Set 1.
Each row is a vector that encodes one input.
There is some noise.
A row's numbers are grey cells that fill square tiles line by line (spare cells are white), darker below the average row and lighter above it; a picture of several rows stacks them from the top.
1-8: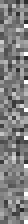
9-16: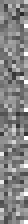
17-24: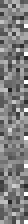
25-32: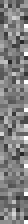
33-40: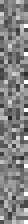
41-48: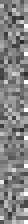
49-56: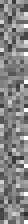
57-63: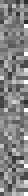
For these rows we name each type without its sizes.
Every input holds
a node of a tree.
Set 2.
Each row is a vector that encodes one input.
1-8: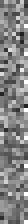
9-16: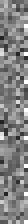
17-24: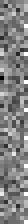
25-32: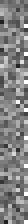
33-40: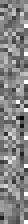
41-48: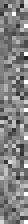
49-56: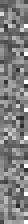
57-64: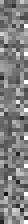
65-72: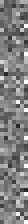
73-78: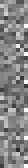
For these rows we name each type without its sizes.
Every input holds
a label.
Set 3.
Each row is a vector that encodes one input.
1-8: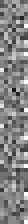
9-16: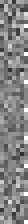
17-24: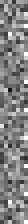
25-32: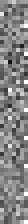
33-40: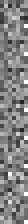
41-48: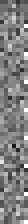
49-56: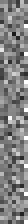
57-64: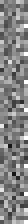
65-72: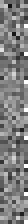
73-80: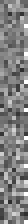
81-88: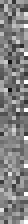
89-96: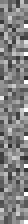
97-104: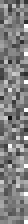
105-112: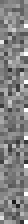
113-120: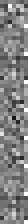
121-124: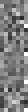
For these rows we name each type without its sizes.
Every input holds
a node of a tree.
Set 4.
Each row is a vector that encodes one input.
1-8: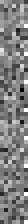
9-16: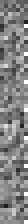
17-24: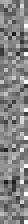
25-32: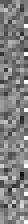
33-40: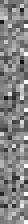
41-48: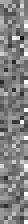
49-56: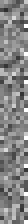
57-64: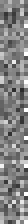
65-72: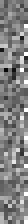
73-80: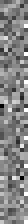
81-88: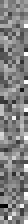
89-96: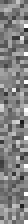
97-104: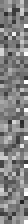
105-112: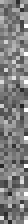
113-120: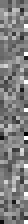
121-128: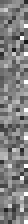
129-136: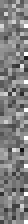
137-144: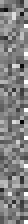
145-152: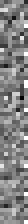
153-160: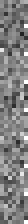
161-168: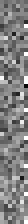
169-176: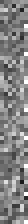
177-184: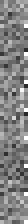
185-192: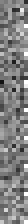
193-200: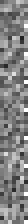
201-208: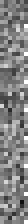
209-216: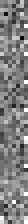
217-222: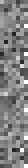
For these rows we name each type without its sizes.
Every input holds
four true/false values.
